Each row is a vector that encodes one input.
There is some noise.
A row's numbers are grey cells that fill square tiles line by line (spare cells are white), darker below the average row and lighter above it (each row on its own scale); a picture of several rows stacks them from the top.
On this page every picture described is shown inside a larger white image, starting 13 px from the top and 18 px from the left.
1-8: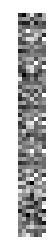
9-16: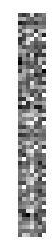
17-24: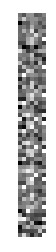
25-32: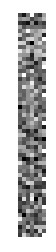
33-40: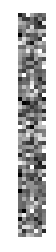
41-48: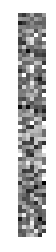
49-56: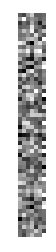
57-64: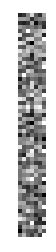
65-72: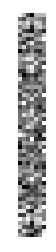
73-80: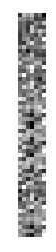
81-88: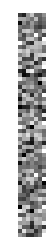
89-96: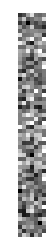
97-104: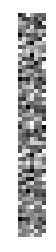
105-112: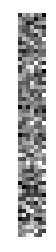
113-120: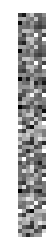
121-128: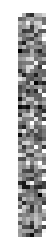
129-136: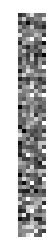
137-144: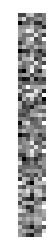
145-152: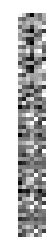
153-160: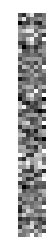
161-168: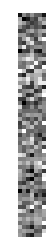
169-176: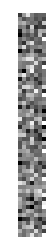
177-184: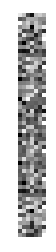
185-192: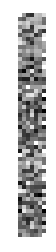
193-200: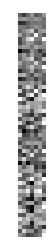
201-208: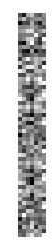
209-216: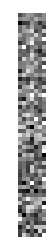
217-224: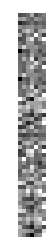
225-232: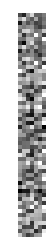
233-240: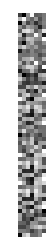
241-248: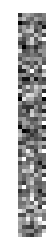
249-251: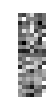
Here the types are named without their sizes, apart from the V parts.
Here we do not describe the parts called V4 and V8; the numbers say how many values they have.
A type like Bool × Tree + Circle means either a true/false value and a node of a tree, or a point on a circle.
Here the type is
Label × Label + (Tree + V4) × V8.
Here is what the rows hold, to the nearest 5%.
About 25% of them hold two labels. The rest hold a value of V8, together with either a node of a tree, or a value of V4.
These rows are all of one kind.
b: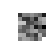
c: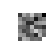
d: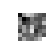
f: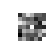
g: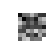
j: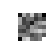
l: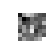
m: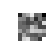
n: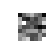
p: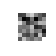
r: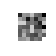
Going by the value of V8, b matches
c and p.
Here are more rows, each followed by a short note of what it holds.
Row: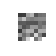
a node of a tree and a value of V8
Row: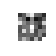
a value of V4 and a value of V8
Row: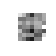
two labels
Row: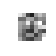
two labels
